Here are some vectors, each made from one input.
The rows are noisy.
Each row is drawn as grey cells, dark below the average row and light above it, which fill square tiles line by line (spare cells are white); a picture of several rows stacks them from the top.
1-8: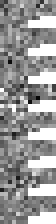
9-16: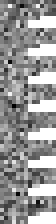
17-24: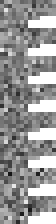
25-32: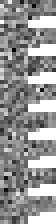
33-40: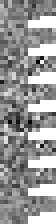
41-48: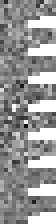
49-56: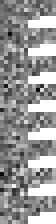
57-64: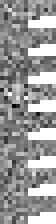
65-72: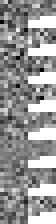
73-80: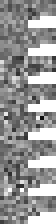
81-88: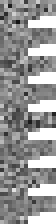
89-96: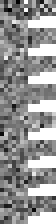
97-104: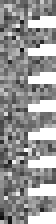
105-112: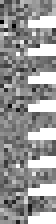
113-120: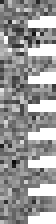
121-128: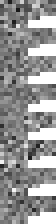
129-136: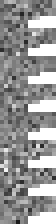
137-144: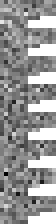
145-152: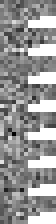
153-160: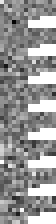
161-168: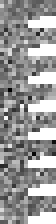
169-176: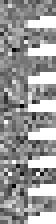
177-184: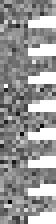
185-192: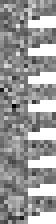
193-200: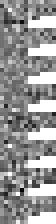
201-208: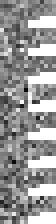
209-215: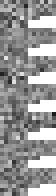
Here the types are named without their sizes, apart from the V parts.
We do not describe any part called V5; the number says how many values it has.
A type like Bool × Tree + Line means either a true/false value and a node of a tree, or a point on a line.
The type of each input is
Bool × Bool × Bool × Tree × V5 + List(Circle).
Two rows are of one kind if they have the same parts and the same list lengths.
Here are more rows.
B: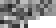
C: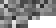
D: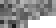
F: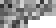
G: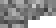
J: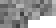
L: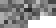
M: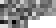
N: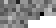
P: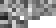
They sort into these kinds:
B, D, F, J, M
C, L
G, P
N

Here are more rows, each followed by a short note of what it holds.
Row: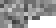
a node of a tree, three true/false values and a value of V5
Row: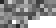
a node of a tree, three true/false values and a value of V5
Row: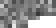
a list of two items
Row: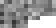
a node of a tree, three true/false values and a value of V5
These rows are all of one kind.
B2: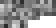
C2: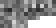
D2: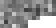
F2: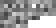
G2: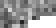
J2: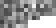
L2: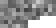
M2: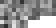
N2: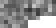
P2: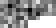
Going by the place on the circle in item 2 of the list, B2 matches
C2, D2, F2 and J2.
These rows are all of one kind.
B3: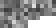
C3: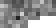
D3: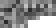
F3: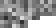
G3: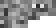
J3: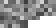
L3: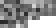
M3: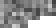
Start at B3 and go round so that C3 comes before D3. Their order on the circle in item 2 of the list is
B3, G3, J3, C3, D3, F3, L3, M3.
